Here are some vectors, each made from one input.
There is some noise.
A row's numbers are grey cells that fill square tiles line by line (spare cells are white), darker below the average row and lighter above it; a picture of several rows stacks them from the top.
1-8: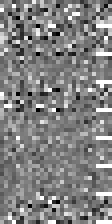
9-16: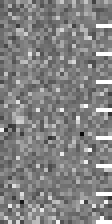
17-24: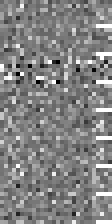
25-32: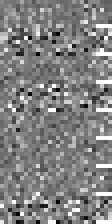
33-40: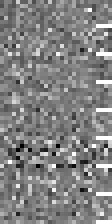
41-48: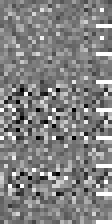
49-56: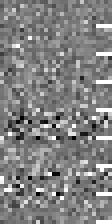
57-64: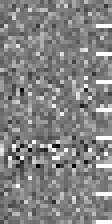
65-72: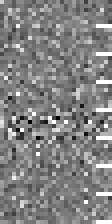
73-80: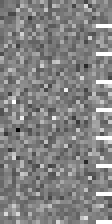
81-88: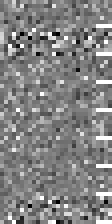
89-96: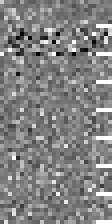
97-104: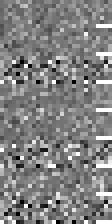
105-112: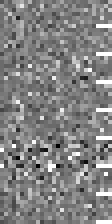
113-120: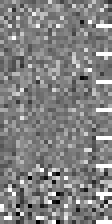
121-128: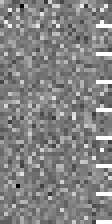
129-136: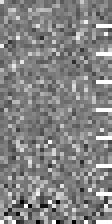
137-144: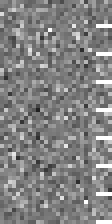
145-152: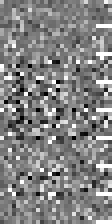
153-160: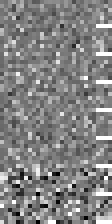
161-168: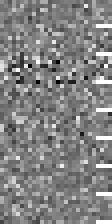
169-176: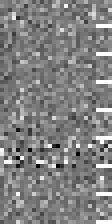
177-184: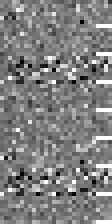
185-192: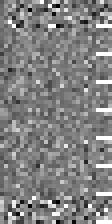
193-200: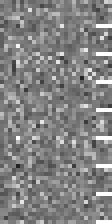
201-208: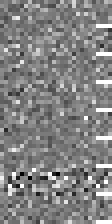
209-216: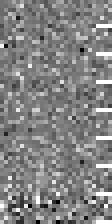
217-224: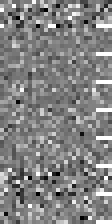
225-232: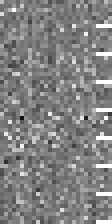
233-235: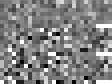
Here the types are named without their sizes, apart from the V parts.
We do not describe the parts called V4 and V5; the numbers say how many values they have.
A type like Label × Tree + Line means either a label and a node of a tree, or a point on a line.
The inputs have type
Label + (Line + V5) × V4.
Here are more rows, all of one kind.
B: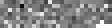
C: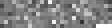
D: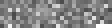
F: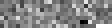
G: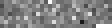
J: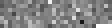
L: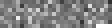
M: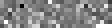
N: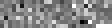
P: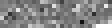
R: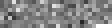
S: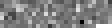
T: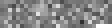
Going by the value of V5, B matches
M and P.
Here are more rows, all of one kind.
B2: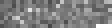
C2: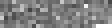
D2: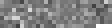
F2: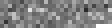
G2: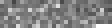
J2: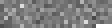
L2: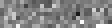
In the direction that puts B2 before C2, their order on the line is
L2, F2, G2, B2, D2, J2, C2.
